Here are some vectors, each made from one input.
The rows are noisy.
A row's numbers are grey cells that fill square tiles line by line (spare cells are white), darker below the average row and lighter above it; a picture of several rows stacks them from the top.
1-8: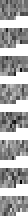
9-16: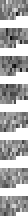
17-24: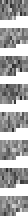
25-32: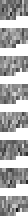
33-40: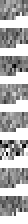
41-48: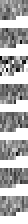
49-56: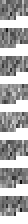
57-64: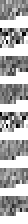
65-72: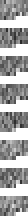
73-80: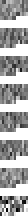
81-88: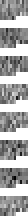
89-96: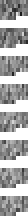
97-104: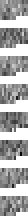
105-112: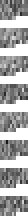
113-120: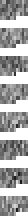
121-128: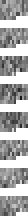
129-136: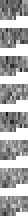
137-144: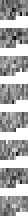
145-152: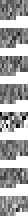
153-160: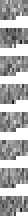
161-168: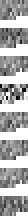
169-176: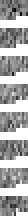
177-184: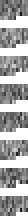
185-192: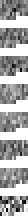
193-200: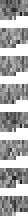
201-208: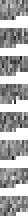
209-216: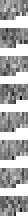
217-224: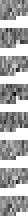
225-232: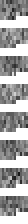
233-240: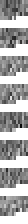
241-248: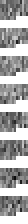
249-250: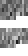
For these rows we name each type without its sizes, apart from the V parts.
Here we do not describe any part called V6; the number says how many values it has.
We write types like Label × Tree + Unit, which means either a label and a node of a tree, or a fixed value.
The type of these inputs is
List(Bool × V6).
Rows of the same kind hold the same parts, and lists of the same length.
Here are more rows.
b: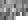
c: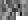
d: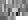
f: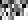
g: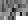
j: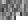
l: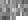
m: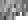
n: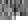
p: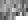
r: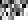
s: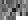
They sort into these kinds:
b, d, l, m, p
c, g, j, n, s
f, r

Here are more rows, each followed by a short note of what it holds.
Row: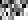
the empty list
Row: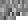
a list of one item
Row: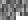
a list of two items
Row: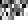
the empty list
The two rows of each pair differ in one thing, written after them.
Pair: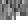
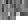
the value of V6 in item 2 of the list
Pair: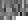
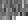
the true/false value in item 2 of the list
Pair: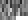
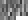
the value of V6 in item 1 of the list
